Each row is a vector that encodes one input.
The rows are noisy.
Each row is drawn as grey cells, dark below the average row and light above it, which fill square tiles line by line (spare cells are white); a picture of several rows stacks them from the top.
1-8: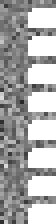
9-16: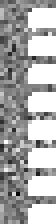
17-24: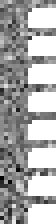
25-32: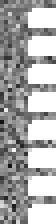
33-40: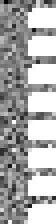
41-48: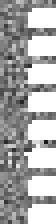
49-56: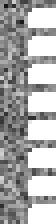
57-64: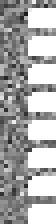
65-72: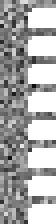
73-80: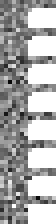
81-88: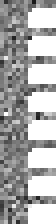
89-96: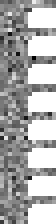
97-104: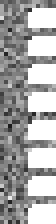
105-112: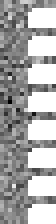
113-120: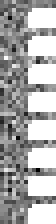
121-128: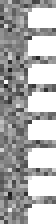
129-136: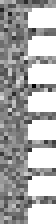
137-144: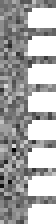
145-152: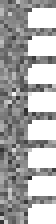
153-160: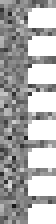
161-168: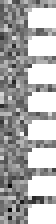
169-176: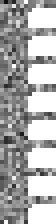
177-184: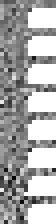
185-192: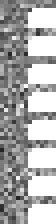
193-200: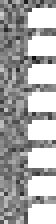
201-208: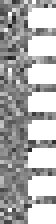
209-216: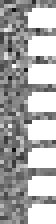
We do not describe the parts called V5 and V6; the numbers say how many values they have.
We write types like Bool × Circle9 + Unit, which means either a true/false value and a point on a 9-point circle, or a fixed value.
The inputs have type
(Bool × Bool × Bool + V6) × Line7 + List2(Line4 × V5).
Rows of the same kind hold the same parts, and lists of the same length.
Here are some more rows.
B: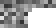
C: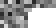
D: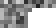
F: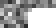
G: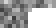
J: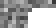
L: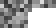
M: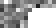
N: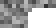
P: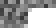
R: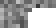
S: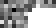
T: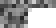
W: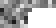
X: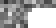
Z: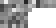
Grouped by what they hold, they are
B, D, N, R
C, W, Z
F, J, L, S, X
G, M
P, T

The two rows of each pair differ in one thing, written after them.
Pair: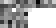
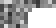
the value of V5 in item 1 of the list
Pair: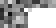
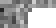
the place on the 4-point line in item 2 of the list
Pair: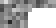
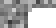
the place on the 4-point line in item 1 of the list
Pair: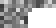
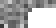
the place on the 4-point line in item 1 of the list
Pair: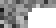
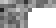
the value of V5 in item 1 of the list
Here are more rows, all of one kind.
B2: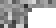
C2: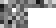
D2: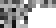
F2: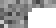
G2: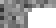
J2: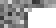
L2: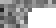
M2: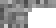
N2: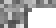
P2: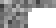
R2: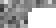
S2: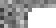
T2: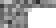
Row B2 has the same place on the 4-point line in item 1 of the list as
F2 and N2.
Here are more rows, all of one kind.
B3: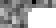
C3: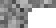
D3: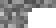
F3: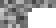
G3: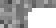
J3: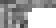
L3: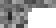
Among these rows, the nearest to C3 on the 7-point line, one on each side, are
J3 and L3.
